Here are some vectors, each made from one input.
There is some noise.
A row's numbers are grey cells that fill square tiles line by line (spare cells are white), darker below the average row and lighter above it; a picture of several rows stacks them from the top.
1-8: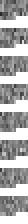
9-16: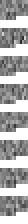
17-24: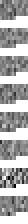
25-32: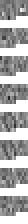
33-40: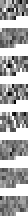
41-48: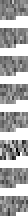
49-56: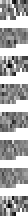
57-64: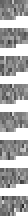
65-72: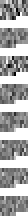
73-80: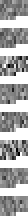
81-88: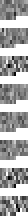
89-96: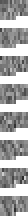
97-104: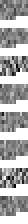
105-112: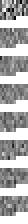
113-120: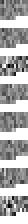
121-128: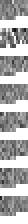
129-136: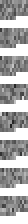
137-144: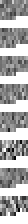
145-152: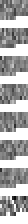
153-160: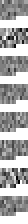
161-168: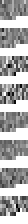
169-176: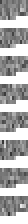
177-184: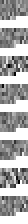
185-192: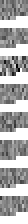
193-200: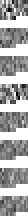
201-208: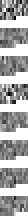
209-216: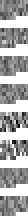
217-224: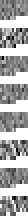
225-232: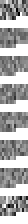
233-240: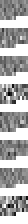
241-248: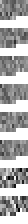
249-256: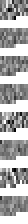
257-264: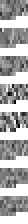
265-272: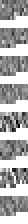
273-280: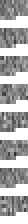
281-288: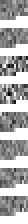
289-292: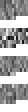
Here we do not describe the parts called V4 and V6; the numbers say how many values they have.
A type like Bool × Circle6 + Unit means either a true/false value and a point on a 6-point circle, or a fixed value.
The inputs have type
(Bool × Line9 + V4) × V6 + Line7.
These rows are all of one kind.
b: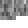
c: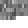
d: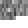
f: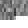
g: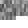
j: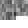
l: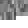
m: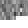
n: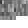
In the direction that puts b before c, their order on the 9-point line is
b, l, c, j, g, m, d, f, n.
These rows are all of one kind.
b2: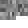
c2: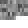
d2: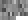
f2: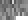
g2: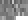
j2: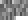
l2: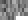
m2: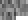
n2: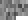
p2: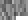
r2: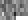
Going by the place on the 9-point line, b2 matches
f2, g2, j2 and p2.
